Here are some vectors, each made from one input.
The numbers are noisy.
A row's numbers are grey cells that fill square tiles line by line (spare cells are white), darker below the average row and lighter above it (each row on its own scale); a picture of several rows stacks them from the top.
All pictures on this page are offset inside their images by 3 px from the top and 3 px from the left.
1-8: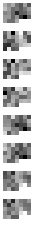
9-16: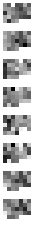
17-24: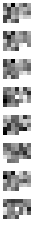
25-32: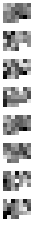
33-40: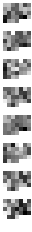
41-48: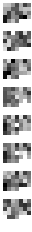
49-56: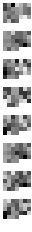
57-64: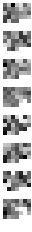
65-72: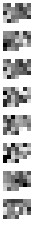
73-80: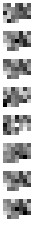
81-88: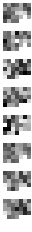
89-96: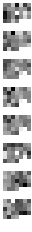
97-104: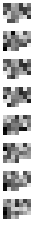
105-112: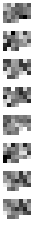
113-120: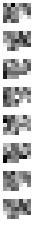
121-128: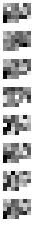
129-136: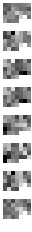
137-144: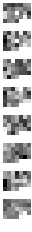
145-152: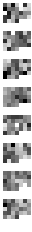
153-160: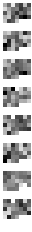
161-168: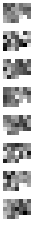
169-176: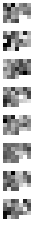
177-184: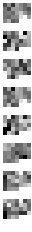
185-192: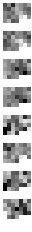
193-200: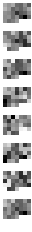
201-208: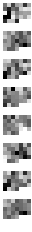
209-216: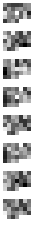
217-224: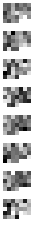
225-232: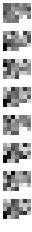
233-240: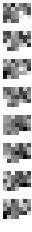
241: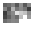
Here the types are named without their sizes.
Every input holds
a list of points on a line.
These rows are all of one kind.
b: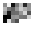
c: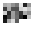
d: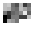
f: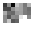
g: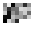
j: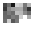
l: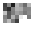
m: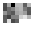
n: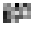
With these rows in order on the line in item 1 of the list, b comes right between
f and m.
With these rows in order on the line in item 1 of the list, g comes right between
f and l.
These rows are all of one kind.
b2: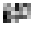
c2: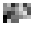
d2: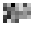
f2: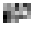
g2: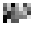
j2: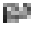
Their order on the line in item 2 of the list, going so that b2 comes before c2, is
b2, f2, c2, d2, g2, j2.
